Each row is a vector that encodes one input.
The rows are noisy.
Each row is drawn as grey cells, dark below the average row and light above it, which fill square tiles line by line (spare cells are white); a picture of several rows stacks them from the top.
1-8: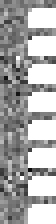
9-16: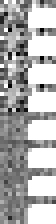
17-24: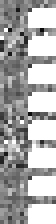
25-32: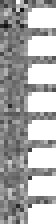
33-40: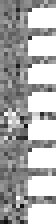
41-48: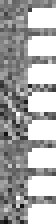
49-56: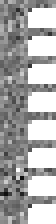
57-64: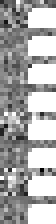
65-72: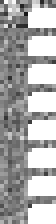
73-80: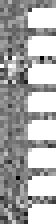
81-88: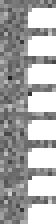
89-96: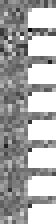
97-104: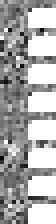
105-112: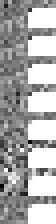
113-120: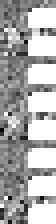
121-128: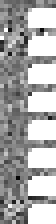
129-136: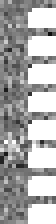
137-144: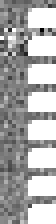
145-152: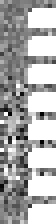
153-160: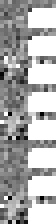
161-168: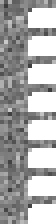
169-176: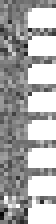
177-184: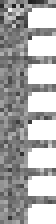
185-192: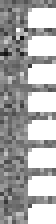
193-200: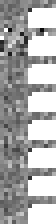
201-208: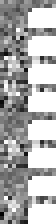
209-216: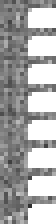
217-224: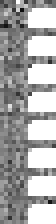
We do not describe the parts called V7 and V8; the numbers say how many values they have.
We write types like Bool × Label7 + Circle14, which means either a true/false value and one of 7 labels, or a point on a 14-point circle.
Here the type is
Line5 + Line9 × (Tree9 + V8) + V7.
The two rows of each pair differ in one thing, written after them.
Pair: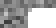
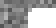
the value of V8
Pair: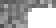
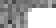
the place on the 9-point line
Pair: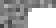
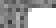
the place on the 9-point line
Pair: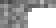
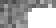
the value of V8
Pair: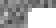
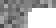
the value of V8
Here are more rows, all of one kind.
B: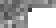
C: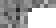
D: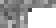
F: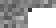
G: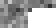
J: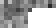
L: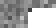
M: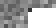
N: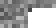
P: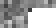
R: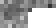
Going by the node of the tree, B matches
D and R.
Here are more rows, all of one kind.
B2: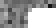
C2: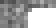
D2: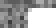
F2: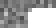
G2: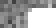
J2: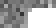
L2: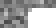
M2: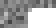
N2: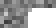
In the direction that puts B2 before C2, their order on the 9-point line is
B2, D2, G2, C2, F2, L2, M2, N2, J2.
